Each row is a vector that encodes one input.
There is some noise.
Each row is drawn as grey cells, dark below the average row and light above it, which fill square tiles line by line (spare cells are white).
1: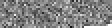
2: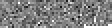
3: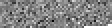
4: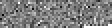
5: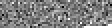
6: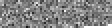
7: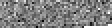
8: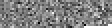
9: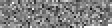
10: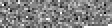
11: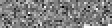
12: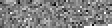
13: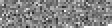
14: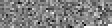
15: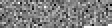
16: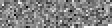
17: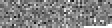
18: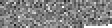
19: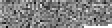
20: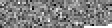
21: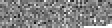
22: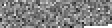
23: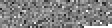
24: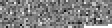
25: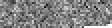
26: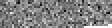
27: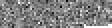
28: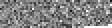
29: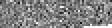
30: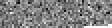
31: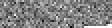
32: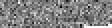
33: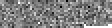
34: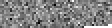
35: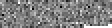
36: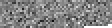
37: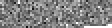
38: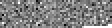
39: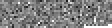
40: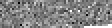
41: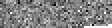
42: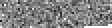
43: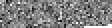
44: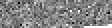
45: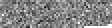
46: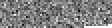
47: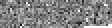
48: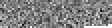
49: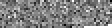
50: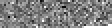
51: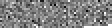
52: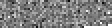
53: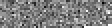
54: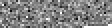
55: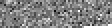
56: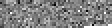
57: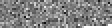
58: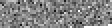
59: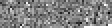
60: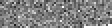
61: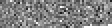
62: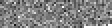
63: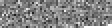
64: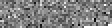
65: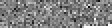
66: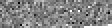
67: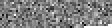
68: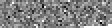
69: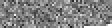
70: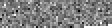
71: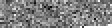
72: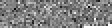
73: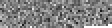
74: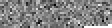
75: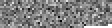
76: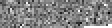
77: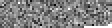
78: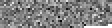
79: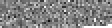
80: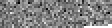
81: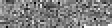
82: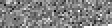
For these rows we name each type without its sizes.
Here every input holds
a point on a circle, together with either a fixed value, or four true/false values.
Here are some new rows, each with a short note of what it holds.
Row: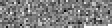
a point on a circle
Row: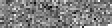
a point on a circle and four true/false values
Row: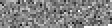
a point on a circle
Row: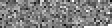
a point on a circle and four true/false values
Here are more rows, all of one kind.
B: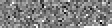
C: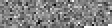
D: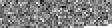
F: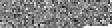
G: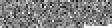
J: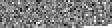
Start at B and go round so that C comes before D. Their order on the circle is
B, G, J, F, C, D.
